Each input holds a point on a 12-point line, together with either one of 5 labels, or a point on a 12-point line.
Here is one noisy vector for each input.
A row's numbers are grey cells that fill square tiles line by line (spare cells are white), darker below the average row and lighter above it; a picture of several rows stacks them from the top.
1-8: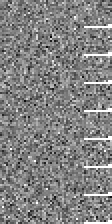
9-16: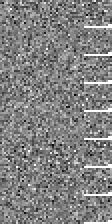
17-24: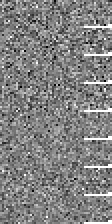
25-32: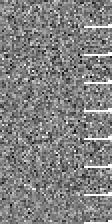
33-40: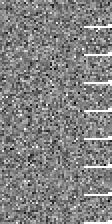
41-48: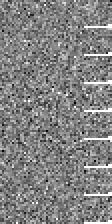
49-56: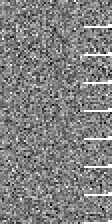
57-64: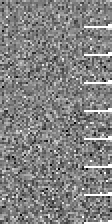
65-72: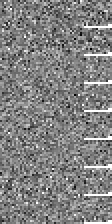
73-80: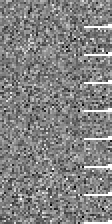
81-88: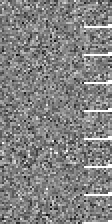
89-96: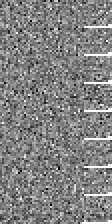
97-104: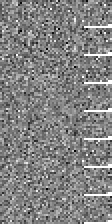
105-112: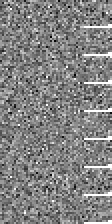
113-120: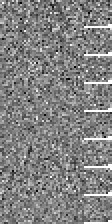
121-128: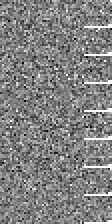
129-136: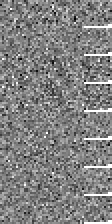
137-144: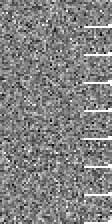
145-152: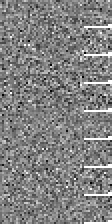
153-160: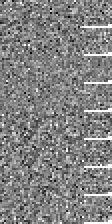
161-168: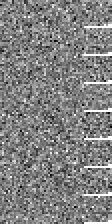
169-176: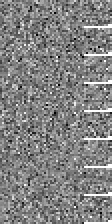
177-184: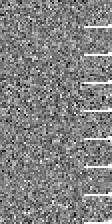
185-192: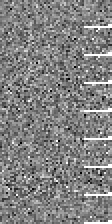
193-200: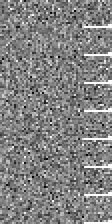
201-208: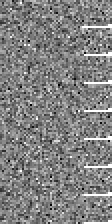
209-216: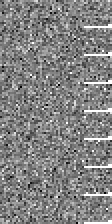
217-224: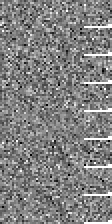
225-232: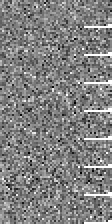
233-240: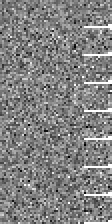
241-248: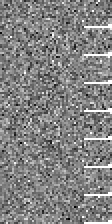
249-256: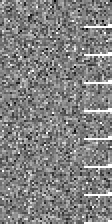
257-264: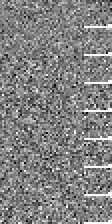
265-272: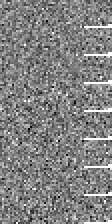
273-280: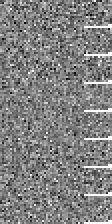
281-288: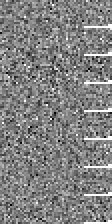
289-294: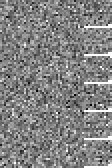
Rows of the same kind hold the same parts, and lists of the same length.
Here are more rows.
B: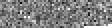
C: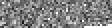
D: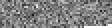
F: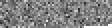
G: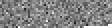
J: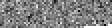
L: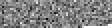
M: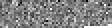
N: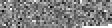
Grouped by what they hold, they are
B, C, M, N
D, F, G, J, L

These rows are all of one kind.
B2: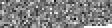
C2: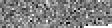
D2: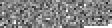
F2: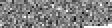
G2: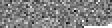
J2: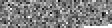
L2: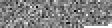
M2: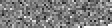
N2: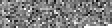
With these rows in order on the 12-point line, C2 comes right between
L2 and M2.
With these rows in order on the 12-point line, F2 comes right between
J2 and M2.
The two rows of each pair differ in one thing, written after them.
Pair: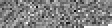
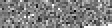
the place on the 12-point line
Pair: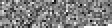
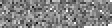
the place on the 12-point line
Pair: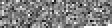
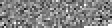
the place on the 12-point line
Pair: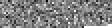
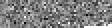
the place on the 12-point line
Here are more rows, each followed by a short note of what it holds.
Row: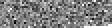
one of 5 labels and a point on a 12-point line
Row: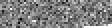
one of 5 labels and a point on a 12-point line
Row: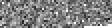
one of 5 labels and a point on a 12-point line
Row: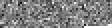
one of 5 labels and a point on a 12-point line
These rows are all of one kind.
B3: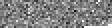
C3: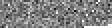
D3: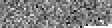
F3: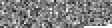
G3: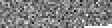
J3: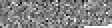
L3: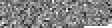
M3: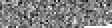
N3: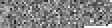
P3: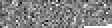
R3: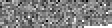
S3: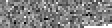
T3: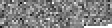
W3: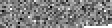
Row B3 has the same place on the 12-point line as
C3, L3, P3 and T3.
